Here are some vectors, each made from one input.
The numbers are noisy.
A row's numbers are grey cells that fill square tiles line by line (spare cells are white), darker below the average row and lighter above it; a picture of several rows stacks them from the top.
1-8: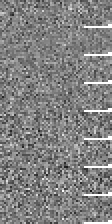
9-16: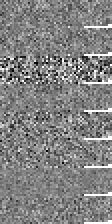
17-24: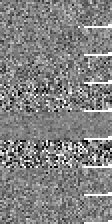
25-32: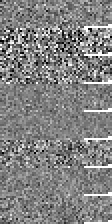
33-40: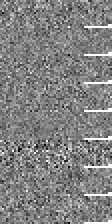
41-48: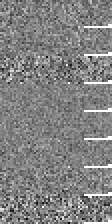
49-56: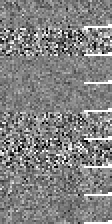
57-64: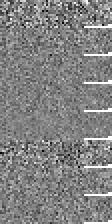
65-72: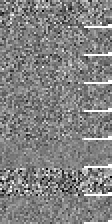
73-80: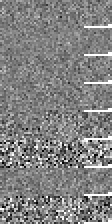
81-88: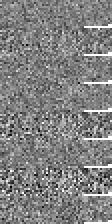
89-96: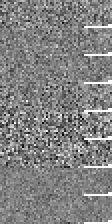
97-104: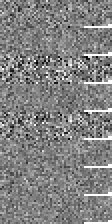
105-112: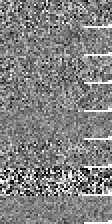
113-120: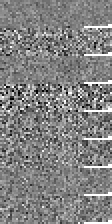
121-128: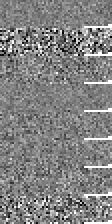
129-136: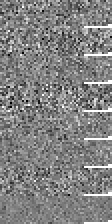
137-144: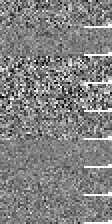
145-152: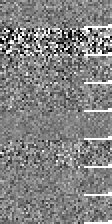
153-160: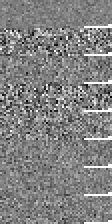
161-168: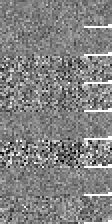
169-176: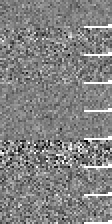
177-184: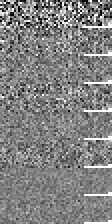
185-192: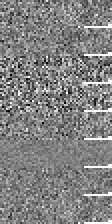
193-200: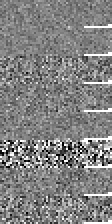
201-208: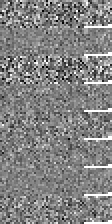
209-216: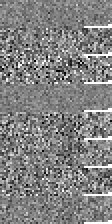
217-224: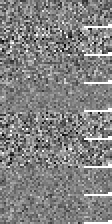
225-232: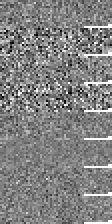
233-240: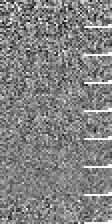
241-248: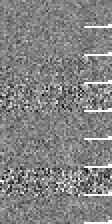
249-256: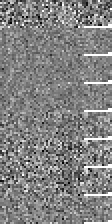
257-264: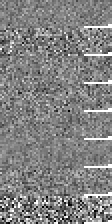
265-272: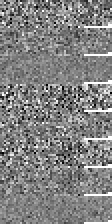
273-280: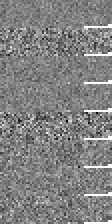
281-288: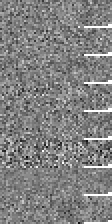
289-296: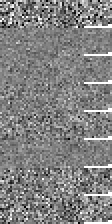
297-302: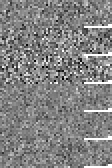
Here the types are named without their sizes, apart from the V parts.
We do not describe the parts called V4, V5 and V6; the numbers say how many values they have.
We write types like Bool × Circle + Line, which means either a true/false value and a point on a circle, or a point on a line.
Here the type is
(Bool × Tree × V4 + Unit) × Line × V5 × V6.
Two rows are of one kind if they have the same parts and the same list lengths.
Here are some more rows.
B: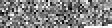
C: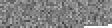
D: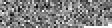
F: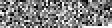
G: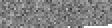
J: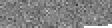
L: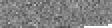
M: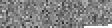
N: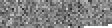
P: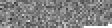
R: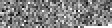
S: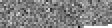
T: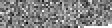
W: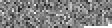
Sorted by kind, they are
B, F, G, J, N, P, S
C, D, L, M, R, T, W

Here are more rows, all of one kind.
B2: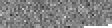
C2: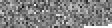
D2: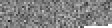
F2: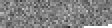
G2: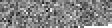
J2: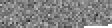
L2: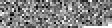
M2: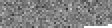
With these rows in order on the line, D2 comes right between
J2 and L2.
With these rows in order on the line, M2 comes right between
B2 and F2.
